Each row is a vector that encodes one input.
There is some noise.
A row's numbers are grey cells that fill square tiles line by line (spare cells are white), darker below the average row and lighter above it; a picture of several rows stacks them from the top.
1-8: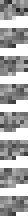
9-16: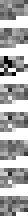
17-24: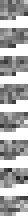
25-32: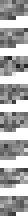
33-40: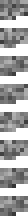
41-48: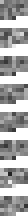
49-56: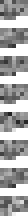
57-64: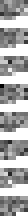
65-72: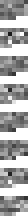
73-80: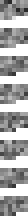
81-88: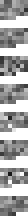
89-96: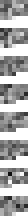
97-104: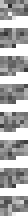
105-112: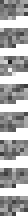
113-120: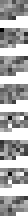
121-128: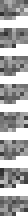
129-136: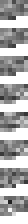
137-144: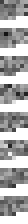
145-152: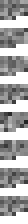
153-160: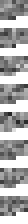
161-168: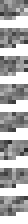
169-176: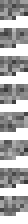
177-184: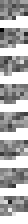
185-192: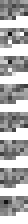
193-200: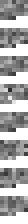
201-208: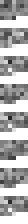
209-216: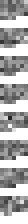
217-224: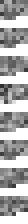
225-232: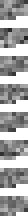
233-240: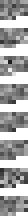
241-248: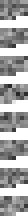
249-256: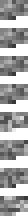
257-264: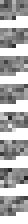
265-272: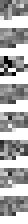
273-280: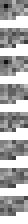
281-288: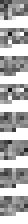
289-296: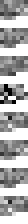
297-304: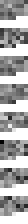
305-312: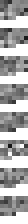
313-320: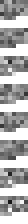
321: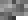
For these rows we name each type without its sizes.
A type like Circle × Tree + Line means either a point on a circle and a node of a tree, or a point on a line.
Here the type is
Bool × Tree + Unit.
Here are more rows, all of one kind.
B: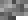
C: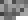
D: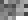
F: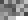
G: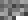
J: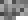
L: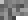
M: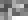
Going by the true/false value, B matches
G and L.
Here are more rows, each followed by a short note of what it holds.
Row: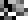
a fixed value
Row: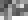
a node of a tree and a true/false value
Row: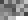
a node of a tree and a true/false value
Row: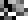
a fixed value
